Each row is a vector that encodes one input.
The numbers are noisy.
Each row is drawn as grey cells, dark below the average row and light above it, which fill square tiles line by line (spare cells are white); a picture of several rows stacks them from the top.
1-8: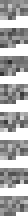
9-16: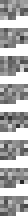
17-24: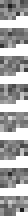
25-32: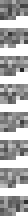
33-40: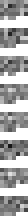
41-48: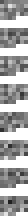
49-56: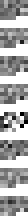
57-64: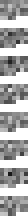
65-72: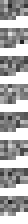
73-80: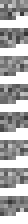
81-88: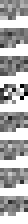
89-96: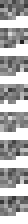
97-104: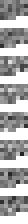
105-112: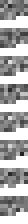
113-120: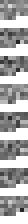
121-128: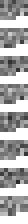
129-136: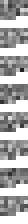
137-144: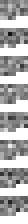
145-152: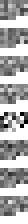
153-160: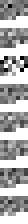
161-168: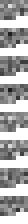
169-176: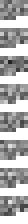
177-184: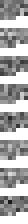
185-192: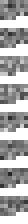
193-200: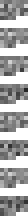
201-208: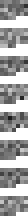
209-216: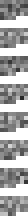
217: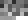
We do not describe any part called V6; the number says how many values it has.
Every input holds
a list of up to two items, each a true/false value and a value of V6.
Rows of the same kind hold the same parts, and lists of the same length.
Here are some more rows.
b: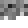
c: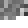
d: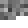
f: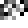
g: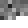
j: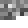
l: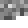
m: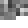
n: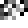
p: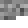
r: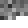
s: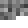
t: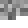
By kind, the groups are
b, c, d, g, m, r, s
f, n
j, l, p, t

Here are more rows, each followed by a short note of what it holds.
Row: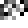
the empty list
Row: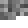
a list of two items
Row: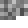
a list of one item
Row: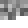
a list of one item
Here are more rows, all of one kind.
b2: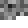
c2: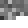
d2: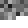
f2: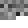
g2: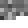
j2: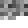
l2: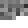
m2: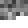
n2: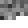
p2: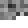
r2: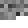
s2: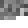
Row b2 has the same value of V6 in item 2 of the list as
c2, g2, j2 and p2.
